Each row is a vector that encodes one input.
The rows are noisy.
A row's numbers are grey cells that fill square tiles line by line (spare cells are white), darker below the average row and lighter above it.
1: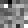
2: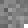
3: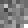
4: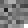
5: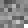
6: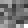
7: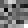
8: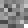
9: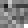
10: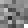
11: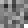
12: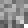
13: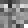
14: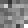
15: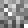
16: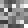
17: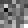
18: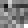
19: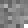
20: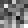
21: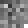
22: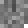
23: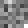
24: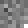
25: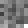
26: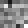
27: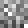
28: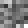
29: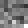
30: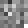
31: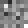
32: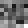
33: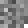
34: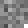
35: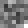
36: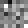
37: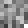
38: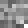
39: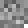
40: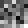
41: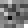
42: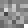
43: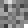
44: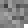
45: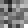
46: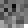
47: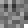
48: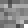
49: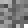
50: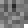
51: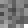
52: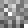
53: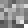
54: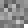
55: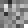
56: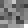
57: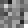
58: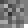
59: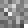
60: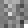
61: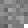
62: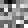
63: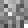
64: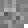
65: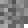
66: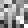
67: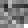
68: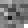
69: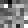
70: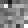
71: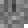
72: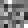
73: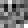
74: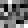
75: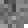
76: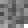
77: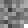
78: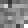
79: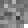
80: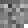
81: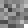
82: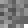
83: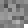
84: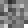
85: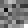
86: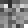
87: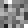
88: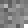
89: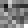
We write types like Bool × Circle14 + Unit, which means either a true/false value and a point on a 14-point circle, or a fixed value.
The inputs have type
Circle9.
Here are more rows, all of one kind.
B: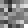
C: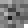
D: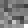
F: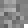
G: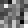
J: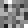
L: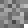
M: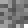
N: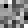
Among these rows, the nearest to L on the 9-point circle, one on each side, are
J and N.
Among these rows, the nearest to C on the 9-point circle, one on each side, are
B and M.
